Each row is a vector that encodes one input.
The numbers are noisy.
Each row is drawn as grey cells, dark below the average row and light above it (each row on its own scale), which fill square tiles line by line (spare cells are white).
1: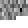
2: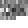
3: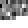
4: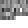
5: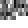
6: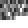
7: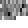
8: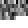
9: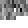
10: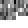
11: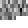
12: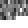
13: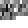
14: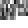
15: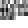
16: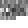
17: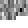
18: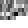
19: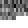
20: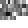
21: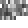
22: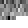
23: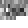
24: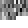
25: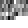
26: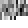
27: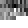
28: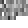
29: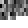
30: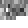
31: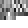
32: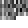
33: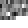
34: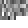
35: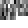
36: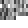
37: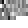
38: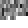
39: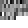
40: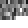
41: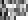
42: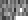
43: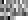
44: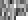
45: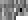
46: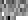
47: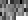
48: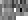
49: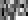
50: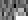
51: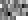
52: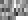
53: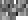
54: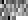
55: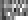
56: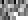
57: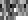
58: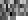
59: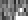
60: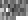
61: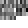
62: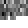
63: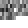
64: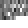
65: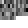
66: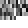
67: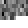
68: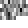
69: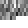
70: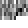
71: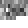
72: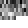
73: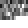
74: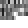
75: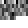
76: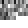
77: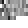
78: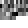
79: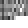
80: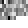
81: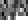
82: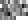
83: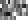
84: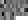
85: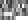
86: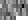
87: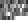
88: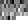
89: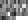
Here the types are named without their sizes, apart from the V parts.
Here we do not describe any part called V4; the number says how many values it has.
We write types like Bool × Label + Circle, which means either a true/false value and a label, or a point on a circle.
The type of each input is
List(Bool × V4).
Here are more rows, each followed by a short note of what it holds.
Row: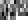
a list of two items
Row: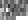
the empty list
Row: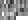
a list of one item
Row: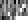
a list of one item
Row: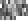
a list of two items
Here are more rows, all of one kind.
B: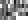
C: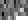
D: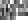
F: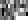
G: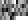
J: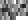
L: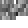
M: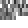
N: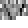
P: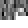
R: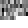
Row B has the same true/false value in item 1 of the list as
M and N.
